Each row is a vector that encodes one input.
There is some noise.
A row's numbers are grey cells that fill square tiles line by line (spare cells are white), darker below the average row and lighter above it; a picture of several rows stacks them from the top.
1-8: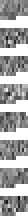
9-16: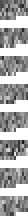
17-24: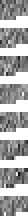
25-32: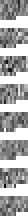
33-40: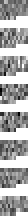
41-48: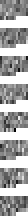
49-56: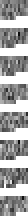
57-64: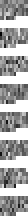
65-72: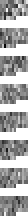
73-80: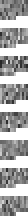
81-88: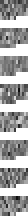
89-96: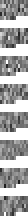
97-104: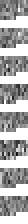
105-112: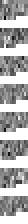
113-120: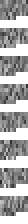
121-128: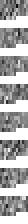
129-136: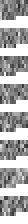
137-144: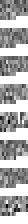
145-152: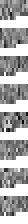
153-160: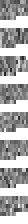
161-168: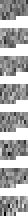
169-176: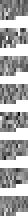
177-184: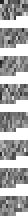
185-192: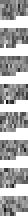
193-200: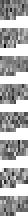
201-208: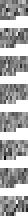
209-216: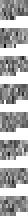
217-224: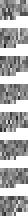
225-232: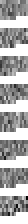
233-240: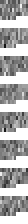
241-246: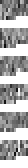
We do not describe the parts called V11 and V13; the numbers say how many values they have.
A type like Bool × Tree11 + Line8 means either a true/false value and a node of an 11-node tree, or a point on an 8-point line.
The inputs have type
Bool × (Circle8 + V13) × V11.
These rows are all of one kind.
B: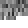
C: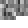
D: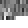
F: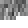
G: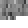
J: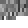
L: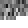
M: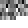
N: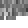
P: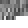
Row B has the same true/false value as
C, F, J and N.
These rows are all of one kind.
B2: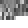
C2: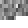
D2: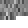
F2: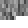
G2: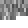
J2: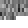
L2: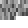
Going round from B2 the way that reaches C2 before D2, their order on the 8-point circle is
B2, F2, L2, C2, J2, G2, D2.
